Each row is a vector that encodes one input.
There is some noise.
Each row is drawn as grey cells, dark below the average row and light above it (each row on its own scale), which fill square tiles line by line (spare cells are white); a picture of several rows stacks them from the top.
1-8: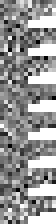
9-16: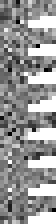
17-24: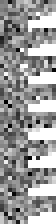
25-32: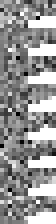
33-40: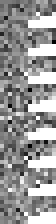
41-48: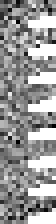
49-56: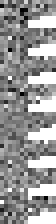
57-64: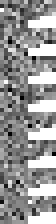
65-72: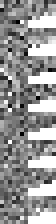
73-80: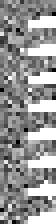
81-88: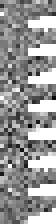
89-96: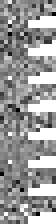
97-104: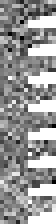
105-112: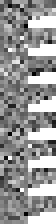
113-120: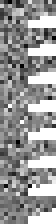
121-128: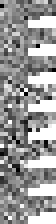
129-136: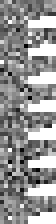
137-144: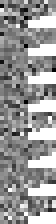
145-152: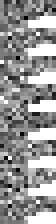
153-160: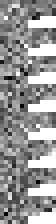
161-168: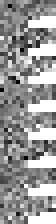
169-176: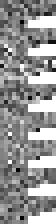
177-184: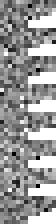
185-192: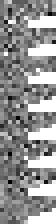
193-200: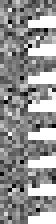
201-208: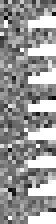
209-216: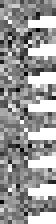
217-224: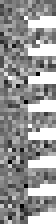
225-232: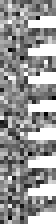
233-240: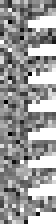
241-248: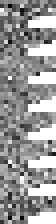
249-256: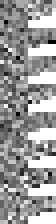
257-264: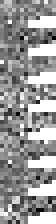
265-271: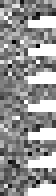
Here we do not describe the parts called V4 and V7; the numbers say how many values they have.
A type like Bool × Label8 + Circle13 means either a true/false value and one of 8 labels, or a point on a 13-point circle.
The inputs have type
(Bool × Bool × Bool × V4 + Unit) × Tree13 × V7 + Unit.
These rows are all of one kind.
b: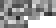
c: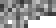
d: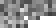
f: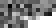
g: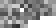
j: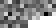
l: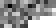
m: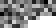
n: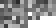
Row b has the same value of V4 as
g and l.
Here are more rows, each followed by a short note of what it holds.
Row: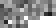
a node of a 13-node tree, three true/false values, a value of V4 and a value of V7
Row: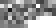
a fixed value
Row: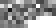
a fixed value
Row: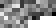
a node of a 13-node tree and a value of V7
